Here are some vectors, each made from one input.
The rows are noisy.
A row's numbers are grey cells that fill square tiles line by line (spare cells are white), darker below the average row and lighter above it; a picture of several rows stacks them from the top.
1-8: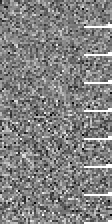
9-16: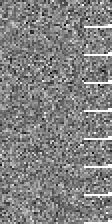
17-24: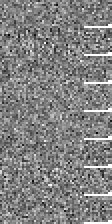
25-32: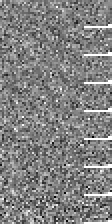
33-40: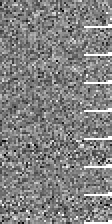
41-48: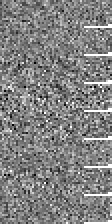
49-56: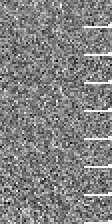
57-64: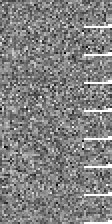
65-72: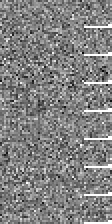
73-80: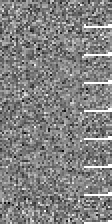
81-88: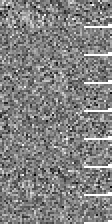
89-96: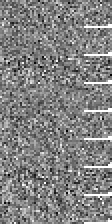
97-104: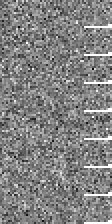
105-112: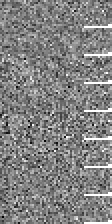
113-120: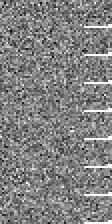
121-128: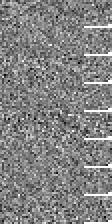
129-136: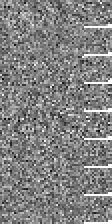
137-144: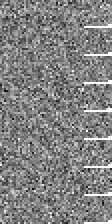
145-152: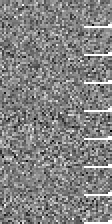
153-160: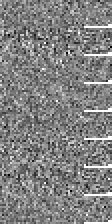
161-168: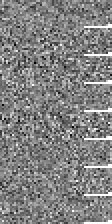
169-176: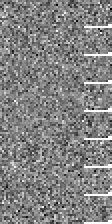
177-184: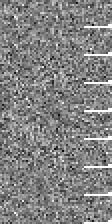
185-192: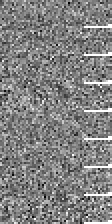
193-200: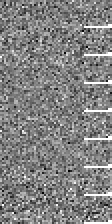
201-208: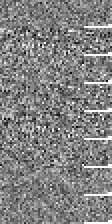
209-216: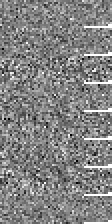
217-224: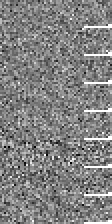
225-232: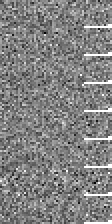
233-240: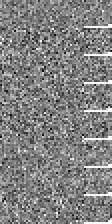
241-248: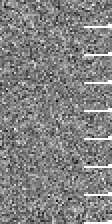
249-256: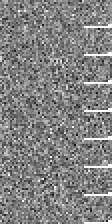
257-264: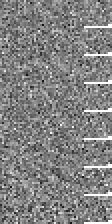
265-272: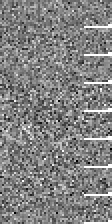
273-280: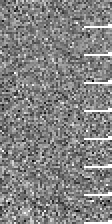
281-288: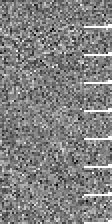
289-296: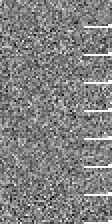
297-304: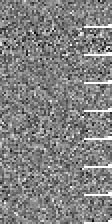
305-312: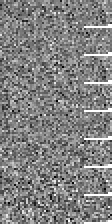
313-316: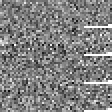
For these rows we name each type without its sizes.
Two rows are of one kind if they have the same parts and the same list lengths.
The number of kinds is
3.
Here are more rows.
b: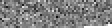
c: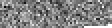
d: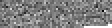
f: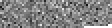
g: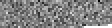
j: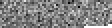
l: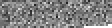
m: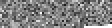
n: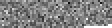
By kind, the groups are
b, c, d, l, m
f
g, j, n

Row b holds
a node of a tree.
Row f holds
a point on a line.
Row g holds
three true/false values.
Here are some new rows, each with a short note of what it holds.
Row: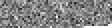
a point on a line
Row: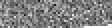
three true/false values
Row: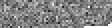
a point on a line
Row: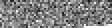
a node of a tree
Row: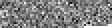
a point on a line
